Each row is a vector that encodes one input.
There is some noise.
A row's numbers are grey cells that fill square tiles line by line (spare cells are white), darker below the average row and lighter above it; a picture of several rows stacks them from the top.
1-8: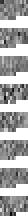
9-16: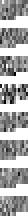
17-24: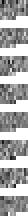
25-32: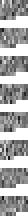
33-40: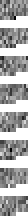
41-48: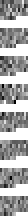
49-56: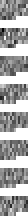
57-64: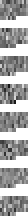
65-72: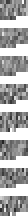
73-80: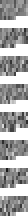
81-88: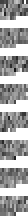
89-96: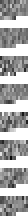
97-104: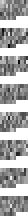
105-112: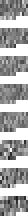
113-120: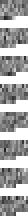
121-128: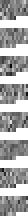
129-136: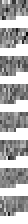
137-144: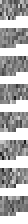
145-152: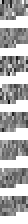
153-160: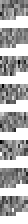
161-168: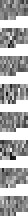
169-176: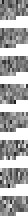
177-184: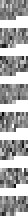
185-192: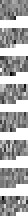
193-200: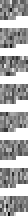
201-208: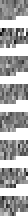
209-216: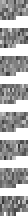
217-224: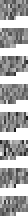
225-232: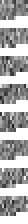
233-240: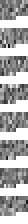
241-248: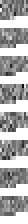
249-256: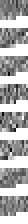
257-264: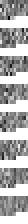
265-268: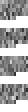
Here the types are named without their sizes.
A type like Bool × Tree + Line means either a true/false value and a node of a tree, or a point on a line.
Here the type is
(Bool × Bool × Bool + Unit) × Label × Line.
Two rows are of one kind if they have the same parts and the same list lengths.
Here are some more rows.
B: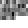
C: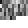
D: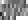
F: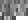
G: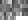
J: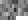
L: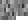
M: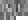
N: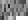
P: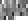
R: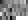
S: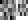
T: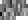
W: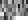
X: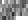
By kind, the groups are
B, L, M, N, P, W, X
C, D, F, G, J, R, S, T

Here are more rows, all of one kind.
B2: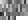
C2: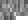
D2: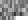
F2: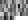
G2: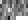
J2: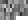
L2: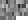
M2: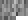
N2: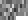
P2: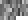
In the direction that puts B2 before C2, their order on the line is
D2, B2, N2, L2, J2, P2, G2, C2, M2, F2.
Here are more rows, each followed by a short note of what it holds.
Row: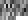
a label, a point on a line and three true/false values
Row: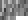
a label and a point on a line
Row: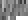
a label and a point on a line
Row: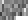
a label and a point on a line
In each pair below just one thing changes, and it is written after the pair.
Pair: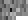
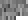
the place on the line
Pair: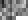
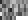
one of the three true/false values
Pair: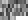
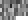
the label
